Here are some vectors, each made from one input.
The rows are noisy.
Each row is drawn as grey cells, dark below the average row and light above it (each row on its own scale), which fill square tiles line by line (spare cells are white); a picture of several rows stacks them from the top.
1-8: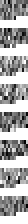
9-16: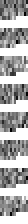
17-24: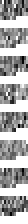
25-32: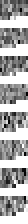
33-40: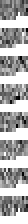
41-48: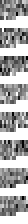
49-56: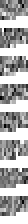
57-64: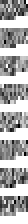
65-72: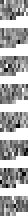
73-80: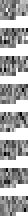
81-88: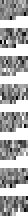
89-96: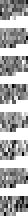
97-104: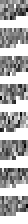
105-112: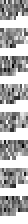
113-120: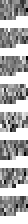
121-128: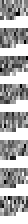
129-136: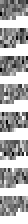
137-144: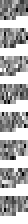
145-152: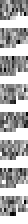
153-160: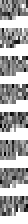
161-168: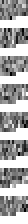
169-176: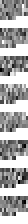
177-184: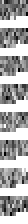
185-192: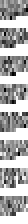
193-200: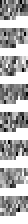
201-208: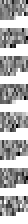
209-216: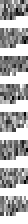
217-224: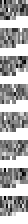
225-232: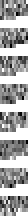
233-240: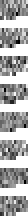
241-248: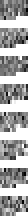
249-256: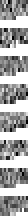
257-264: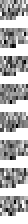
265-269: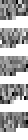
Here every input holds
a point on a 17-point circle, together with either a point on a 17-point circle, or a point on a 4-point line.
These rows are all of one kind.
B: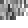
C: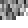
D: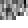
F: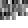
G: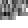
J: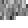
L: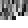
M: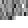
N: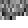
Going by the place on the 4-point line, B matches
G and N.
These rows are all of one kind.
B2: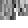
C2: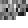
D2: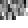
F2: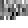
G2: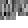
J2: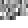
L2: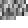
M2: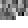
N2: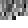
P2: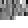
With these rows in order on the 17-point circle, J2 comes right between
D2 and F2.
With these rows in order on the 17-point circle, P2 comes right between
C2 and G2.
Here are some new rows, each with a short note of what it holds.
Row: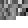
a point on a 17-point circle and a point on a 4-point line
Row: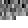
a point on each of two 17-point circles
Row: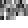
a point on each of two 17-point circles
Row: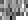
a point on a 17-point circle and a point on a 4-point line
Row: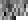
a point on a 17-point circle and a point on a 4-point line
